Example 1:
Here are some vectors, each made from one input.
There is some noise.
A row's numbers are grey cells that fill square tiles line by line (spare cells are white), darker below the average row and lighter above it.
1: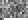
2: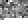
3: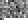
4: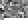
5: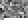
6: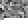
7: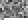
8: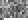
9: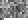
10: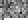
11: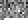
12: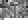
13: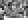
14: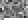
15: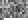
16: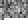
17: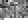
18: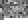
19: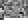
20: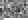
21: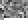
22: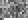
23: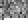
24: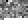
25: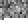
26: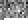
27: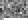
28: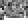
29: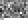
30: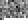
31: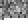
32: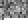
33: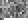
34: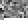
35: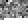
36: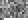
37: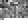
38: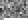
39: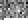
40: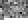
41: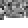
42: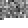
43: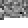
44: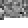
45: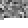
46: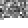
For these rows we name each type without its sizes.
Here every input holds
a node of a tree and a true/false value.
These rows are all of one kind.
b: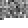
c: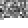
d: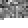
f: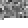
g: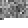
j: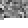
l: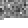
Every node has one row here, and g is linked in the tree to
b and l.
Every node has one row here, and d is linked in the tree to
c and l.
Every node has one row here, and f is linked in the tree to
j and l.
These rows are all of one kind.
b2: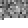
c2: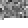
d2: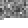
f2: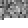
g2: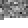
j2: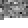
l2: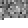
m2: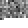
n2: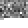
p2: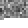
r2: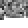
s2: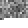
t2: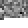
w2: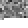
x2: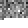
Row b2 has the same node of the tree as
c2, f2, l2 and w2.
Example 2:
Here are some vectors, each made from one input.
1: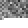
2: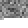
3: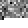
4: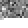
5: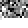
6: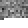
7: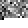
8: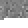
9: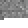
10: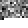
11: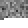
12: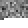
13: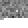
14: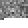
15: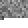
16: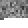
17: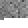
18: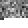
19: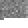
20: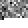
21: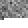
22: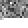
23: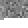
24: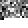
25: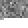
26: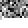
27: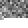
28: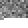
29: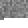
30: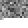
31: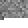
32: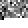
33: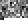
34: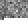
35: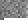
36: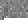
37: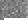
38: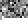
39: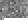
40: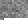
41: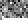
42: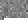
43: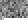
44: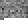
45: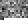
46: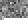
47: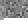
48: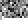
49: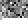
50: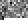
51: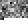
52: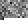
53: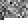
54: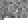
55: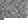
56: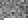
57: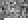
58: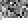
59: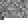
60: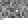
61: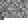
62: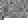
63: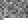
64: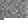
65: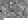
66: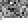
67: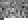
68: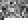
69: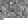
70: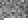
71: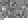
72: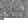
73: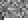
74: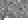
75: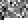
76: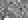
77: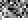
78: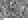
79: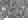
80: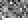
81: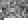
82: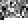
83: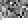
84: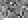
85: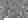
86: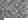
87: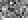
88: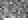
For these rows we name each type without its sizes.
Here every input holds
a point on a circle and a true/false value.
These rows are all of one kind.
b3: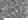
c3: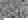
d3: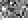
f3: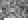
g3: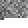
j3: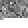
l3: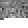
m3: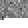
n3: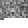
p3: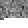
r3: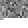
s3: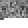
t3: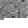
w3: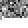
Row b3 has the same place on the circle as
g3, p3 and w3.
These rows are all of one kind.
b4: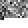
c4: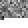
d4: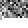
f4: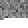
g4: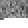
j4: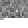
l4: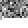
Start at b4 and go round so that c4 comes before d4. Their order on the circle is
b4, c4, f4, g4, d4, j4, l4.
